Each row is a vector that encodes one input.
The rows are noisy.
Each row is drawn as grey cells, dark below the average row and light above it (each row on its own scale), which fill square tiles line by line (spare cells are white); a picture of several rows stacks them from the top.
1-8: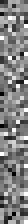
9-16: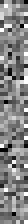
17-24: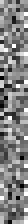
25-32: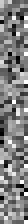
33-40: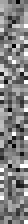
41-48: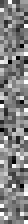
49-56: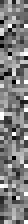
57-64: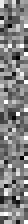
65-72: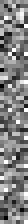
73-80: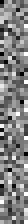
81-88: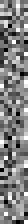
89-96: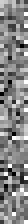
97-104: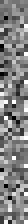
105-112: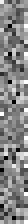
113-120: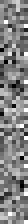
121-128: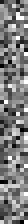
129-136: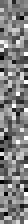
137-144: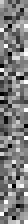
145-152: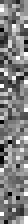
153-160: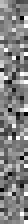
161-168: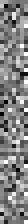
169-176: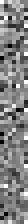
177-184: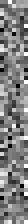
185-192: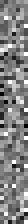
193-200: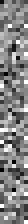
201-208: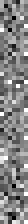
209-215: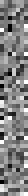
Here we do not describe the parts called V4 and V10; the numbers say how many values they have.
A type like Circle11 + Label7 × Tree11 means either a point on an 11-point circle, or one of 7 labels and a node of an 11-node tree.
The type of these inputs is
(Line6 + Line8) × V10 + V4.
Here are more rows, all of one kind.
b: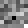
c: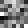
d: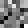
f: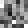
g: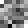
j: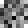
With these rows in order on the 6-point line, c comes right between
d and g.
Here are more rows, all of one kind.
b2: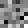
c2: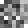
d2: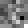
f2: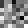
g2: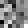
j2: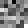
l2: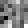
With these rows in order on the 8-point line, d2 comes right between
f2 and j2.
